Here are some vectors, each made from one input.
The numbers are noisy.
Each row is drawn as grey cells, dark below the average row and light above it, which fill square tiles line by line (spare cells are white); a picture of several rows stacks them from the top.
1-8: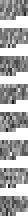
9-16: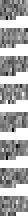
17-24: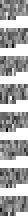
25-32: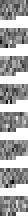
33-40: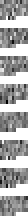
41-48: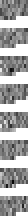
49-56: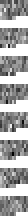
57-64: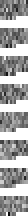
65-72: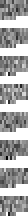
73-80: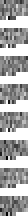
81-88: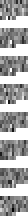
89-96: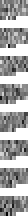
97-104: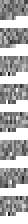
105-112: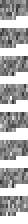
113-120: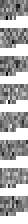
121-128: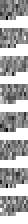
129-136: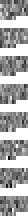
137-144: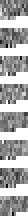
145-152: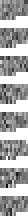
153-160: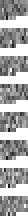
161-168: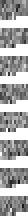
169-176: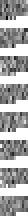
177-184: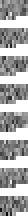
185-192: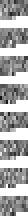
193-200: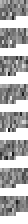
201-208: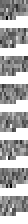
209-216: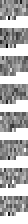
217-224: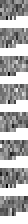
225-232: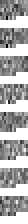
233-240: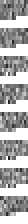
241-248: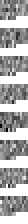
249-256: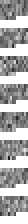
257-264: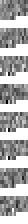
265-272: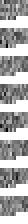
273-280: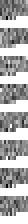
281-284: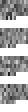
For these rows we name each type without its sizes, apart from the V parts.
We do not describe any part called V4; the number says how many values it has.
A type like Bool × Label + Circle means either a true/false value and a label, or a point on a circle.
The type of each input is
Bool × Bool × Bool × Bool × Circle × V4.
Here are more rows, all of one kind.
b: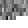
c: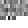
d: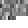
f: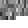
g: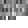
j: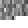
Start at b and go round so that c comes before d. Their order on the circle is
b, c, g, f, d, j.
